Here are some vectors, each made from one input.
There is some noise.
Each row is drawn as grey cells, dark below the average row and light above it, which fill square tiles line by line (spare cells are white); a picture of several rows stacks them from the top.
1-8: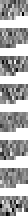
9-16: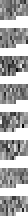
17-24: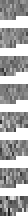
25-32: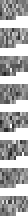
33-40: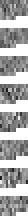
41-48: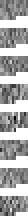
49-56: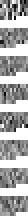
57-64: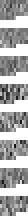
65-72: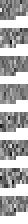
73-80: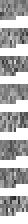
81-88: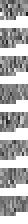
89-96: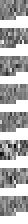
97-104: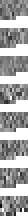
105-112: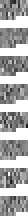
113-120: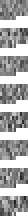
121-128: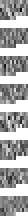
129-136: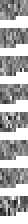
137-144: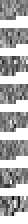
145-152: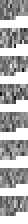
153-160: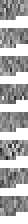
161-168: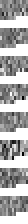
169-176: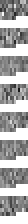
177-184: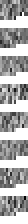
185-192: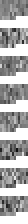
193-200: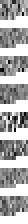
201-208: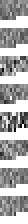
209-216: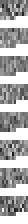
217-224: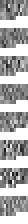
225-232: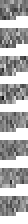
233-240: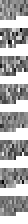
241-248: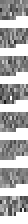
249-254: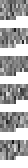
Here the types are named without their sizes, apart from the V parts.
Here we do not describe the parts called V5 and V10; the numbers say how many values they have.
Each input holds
either a value of V5 and a value of V10, or a list of points on a circle.
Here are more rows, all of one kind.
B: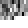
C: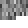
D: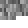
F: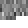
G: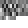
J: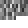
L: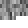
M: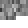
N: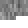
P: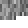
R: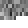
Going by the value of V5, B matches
C, P and R.
